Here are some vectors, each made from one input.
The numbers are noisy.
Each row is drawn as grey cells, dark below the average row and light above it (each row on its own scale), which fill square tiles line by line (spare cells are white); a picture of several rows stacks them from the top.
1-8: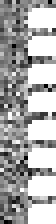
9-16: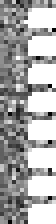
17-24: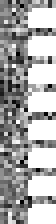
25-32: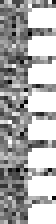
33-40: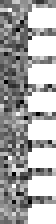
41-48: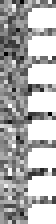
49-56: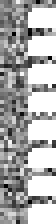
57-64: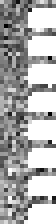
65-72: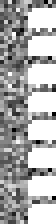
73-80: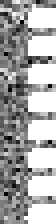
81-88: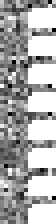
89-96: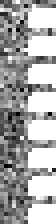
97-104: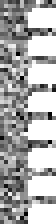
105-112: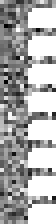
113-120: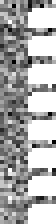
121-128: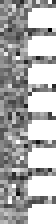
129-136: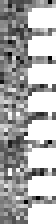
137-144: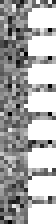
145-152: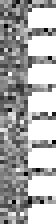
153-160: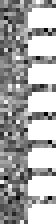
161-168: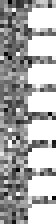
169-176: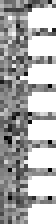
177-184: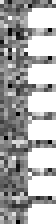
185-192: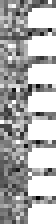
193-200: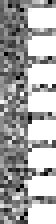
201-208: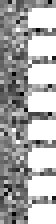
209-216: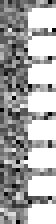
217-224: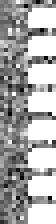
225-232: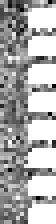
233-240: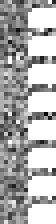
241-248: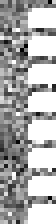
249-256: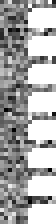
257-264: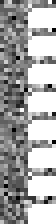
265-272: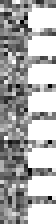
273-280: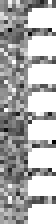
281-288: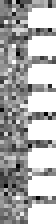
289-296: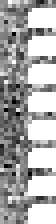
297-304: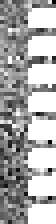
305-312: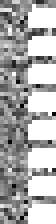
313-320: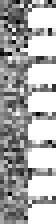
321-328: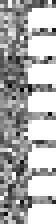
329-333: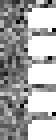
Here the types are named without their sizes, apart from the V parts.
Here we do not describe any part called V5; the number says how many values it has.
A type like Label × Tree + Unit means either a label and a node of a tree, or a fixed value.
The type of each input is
Bool × V5 + List(Line).
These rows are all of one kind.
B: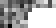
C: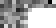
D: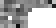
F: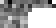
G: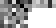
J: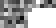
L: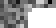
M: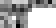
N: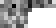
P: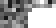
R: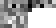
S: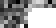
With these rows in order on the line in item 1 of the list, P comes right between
B and L.
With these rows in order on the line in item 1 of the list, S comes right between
J and L.
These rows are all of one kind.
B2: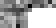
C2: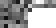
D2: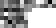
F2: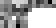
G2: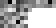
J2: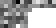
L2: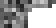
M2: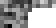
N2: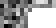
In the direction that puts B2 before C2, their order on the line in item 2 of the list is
G2, D2, B2, F2, C2, L2, J2, N2, M2.
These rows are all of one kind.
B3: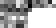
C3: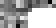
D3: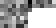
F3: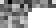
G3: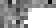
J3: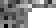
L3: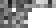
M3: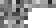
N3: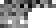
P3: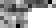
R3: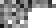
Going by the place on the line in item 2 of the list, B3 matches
J3 and M3.
